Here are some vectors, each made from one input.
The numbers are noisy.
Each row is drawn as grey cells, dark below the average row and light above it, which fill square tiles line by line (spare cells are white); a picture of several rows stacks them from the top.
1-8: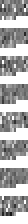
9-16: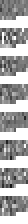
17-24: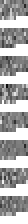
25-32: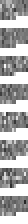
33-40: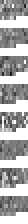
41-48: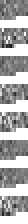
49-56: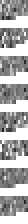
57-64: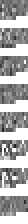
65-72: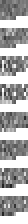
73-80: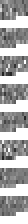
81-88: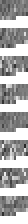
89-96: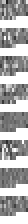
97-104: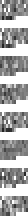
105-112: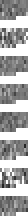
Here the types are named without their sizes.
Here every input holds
three true/false values.
